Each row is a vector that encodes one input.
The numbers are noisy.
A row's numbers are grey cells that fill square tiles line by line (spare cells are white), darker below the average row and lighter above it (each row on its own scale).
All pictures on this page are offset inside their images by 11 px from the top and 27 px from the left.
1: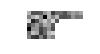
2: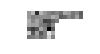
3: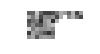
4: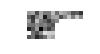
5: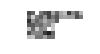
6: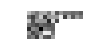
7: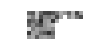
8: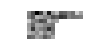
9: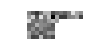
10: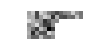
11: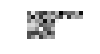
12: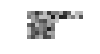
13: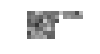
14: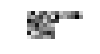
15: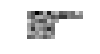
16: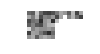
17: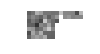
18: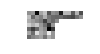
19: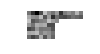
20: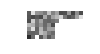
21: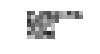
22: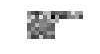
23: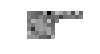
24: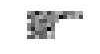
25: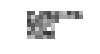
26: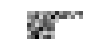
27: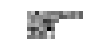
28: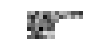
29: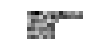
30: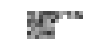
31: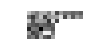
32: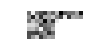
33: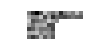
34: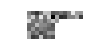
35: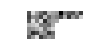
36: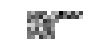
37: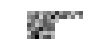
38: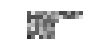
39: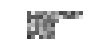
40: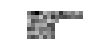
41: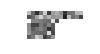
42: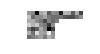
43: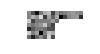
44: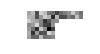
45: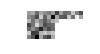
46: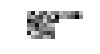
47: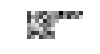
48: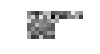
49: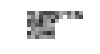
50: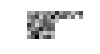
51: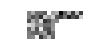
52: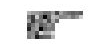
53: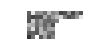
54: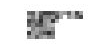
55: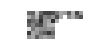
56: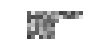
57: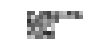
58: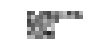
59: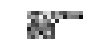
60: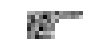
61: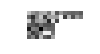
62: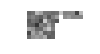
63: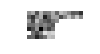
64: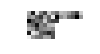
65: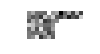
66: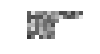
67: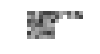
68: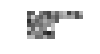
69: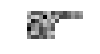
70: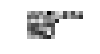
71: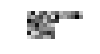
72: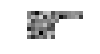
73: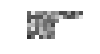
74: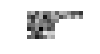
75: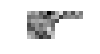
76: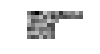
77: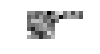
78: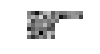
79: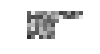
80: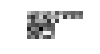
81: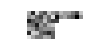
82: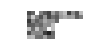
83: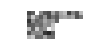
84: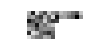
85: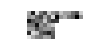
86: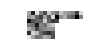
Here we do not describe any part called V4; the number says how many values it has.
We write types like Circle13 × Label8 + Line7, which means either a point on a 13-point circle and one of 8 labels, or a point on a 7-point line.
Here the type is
Bool × V4 + Label5 × Label5.
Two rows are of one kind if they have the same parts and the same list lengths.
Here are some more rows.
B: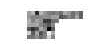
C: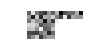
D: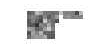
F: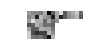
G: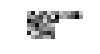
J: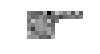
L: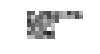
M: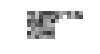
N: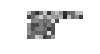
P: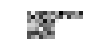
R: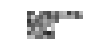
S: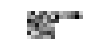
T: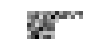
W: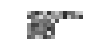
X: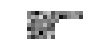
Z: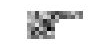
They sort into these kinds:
B, F, J, N, T, W, X, Z
C, D, G, L, M, P, R, S

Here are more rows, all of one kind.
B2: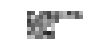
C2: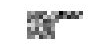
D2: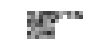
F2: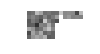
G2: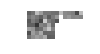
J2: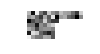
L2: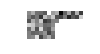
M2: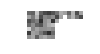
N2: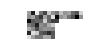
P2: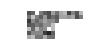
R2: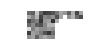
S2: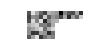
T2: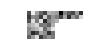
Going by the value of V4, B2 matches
P2, S2 and T2.
